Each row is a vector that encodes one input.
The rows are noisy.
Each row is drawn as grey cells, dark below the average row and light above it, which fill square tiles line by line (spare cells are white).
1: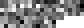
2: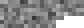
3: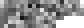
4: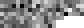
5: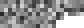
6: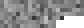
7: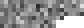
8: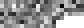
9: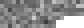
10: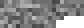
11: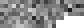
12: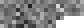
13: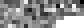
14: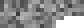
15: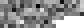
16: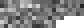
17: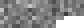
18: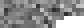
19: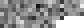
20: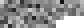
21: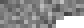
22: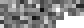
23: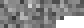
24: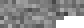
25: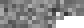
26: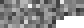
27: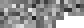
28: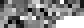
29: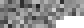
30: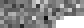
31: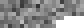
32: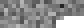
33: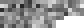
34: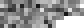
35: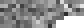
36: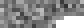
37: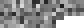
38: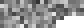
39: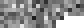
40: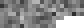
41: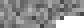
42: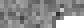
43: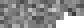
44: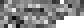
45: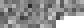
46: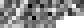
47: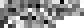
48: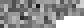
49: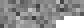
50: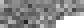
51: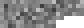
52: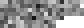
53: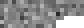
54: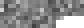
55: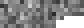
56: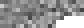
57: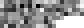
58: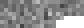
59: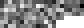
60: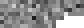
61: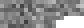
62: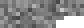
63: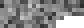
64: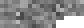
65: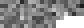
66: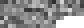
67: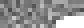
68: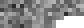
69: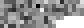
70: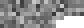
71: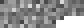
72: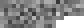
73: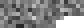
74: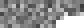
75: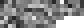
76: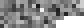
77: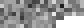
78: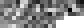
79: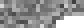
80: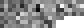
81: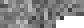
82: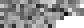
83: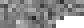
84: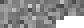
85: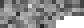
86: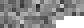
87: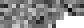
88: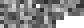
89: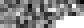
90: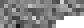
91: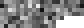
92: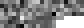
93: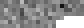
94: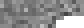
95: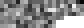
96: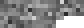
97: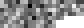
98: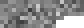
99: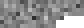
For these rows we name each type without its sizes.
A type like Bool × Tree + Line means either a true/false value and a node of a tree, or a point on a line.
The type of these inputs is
List(Line).
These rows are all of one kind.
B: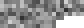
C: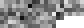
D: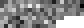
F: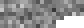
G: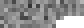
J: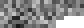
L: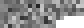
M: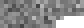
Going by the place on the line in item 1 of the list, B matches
D and J.
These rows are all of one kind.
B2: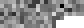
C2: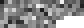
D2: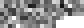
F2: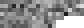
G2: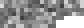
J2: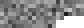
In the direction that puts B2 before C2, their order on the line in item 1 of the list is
J2, G2, B2, F2, D2, C2.
